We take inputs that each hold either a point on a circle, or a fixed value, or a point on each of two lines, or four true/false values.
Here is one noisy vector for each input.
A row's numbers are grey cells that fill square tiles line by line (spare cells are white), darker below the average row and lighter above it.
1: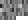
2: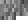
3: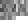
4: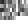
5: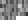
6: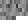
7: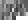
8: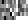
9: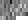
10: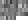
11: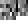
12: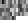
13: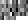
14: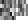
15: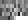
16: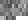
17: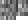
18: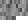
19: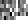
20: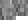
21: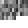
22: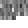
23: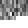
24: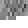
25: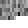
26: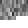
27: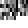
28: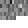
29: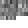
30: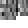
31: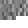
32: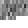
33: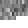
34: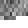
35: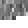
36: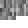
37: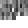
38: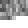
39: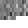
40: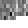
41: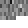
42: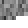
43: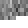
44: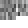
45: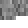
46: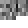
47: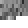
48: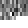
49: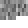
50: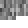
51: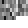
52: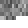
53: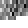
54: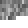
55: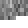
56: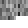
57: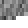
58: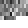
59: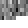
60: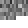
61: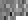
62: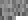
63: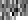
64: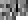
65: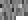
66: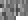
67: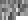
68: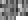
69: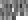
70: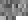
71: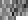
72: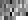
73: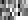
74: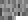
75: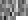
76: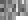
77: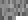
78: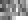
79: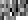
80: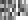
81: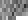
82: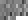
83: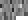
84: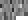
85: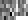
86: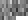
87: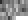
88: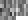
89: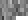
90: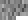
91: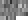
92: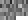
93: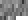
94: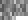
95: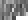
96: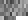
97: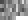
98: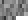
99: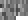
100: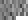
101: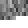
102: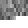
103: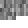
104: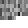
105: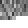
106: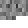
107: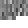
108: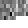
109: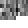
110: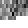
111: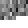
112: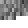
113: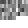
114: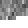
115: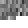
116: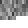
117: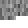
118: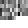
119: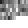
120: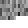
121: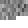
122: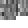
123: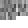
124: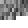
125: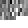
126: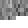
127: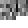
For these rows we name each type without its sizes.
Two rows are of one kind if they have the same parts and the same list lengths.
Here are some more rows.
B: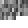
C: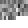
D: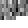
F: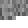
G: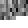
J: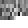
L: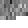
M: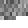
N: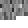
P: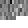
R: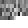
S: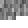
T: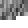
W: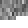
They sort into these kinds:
B, L, M, N, P, S, T
C, W
D, F
G, J, R

